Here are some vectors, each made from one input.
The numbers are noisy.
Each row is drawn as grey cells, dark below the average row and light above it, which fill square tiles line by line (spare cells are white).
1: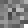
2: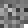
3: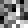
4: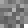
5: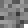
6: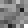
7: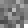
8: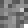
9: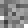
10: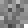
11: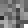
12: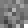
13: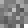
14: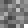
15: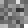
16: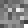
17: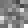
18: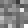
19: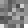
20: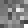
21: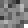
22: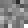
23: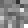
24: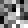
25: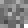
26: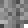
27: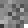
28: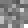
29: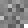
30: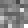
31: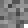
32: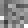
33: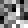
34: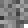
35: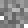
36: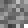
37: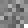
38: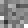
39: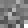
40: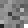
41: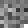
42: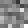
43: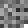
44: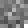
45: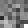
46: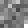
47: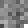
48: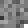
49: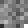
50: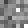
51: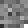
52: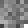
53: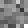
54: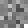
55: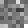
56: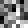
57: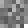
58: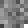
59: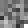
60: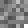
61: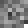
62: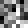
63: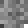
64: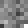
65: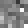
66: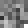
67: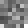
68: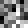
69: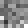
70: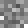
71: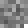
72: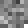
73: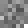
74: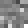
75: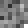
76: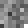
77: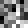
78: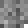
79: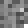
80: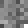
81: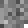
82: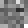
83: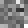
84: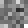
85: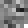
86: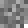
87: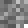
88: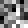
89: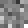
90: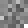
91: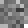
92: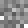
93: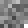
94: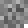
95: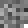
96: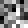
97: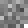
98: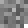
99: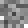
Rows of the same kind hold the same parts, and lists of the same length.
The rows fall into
2 kinds.
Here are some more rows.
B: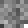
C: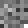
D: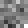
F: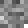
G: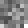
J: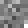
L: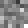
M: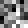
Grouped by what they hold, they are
B, C, D, F, G, J, L
M

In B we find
a node of a 12-node tree and a true/false value.
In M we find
a fixed value.
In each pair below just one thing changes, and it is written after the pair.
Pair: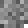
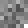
the true/false value
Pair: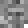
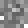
the true/false value
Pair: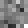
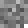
the node of the tree
